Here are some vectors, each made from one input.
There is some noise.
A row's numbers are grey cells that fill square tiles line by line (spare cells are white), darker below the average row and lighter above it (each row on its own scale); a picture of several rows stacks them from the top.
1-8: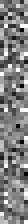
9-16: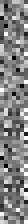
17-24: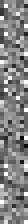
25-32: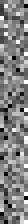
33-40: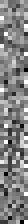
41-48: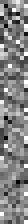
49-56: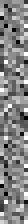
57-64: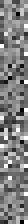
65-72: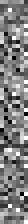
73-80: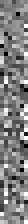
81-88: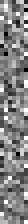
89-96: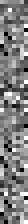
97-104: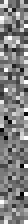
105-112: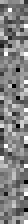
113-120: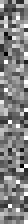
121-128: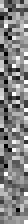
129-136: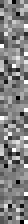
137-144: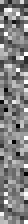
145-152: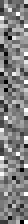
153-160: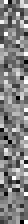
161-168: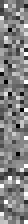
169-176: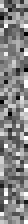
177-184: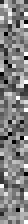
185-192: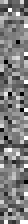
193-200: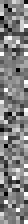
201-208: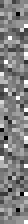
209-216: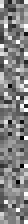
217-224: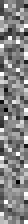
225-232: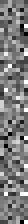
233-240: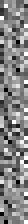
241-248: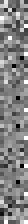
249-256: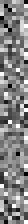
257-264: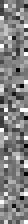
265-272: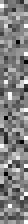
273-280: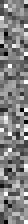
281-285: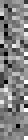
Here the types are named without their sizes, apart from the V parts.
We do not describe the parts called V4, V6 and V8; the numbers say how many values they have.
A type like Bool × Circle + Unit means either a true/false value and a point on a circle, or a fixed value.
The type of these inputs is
Bool × Label + Line × V4 + V6 × V8.
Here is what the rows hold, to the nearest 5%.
About 40% of them hold a label and a true/false value. About 25% of them hold a point on a line and a value of V4. The rest hold a value of V6 and a value of V8.
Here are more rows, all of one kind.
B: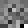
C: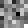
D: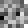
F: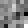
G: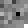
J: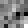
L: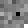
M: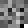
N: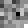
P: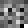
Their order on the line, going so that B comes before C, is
B, L, G, J, N, F, D, C, M, P.
